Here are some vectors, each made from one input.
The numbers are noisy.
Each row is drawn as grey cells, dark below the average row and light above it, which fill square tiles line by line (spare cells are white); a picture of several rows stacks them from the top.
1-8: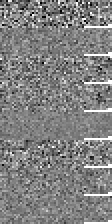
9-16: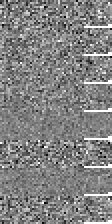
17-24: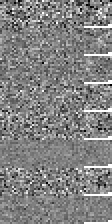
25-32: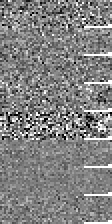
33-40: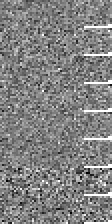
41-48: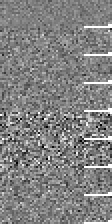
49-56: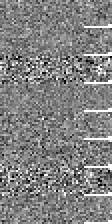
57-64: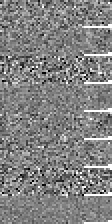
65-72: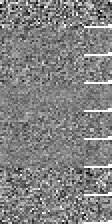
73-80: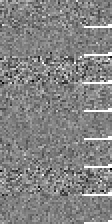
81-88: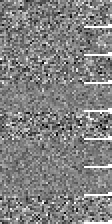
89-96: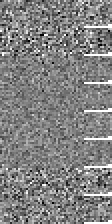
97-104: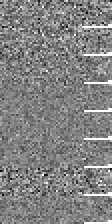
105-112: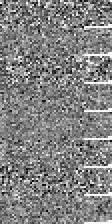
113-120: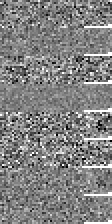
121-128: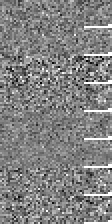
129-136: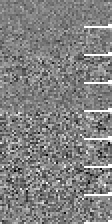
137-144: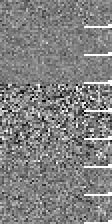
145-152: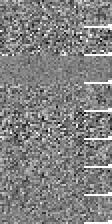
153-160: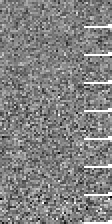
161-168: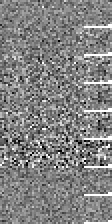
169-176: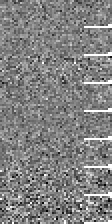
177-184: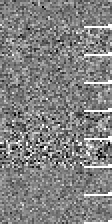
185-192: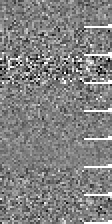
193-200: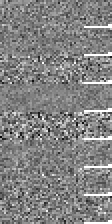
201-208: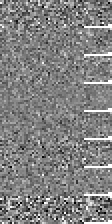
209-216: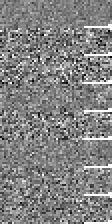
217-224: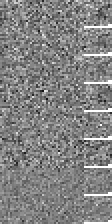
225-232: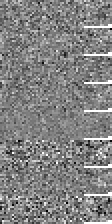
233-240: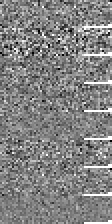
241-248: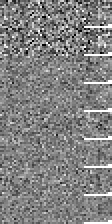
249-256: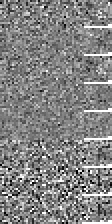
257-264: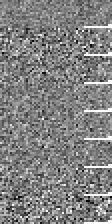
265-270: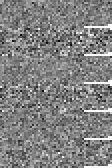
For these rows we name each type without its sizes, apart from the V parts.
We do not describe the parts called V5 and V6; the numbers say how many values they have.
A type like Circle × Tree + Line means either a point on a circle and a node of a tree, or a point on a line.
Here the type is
(Circle + V6) × Line × (Line + V5).
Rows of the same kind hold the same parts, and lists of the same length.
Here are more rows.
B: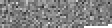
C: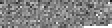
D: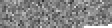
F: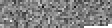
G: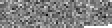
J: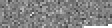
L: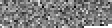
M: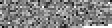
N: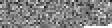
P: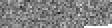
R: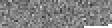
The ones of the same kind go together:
B, N
C, G, J, M, R
D
F, L, P

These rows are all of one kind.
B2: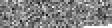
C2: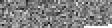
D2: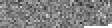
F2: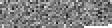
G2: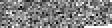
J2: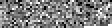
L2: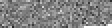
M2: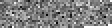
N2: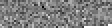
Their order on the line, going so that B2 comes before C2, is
F2, D2, B2, C2, M2, J2, G2, N2, L2.
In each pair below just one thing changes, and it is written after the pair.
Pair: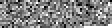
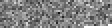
the place on the circle
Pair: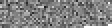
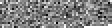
the value of V5
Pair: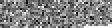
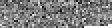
the place on the line
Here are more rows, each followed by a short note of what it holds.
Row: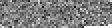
a point on each of two lines and a value of V6
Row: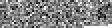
a point on each of two lines and a value of V6
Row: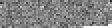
a point on a line, a value of V5 and a value of V6
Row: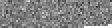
a point on a circle, a point on a line and a value of V5
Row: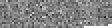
a point on each of two lines and a value of V6
